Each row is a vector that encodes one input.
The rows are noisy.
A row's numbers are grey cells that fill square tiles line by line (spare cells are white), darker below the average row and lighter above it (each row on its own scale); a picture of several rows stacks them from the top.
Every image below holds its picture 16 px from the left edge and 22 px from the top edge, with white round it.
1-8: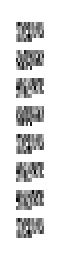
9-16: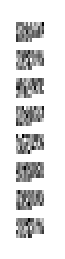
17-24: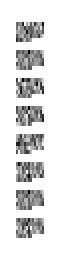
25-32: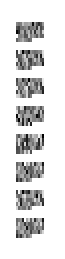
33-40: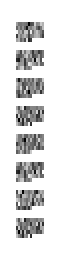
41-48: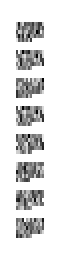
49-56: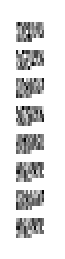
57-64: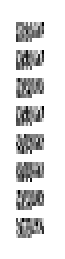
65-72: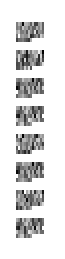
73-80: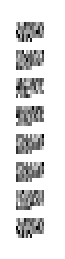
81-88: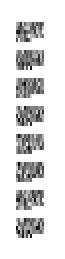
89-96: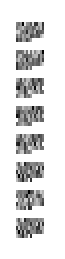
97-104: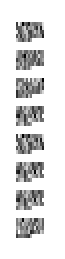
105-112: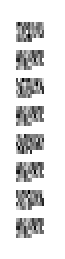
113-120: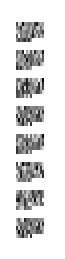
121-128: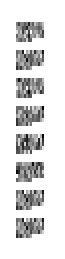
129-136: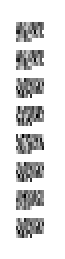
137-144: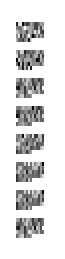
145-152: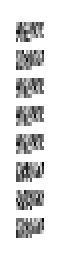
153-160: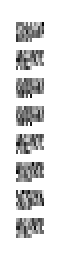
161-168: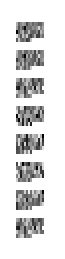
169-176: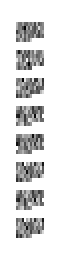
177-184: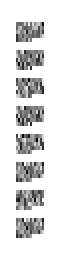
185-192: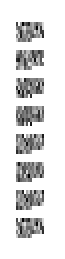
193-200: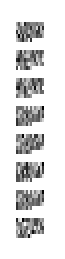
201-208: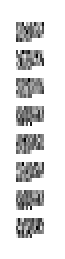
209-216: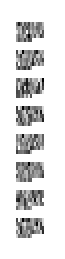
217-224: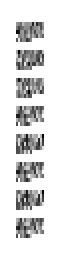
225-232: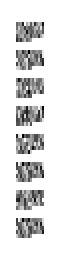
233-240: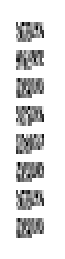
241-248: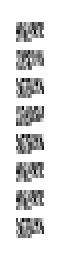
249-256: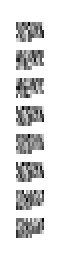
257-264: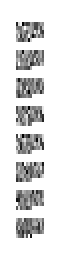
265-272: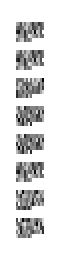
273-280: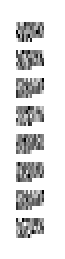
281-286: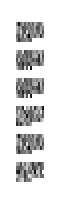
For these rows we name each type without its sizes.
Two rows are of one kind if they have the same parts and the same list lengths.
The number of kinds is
2.
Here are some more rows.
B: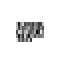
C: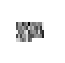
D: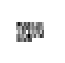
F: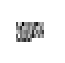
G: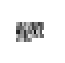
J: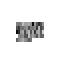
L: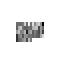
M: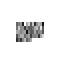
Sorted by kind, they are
B, C, D, F, L, M
G, J

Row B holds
a point on a circle.
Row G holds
three true/false values.
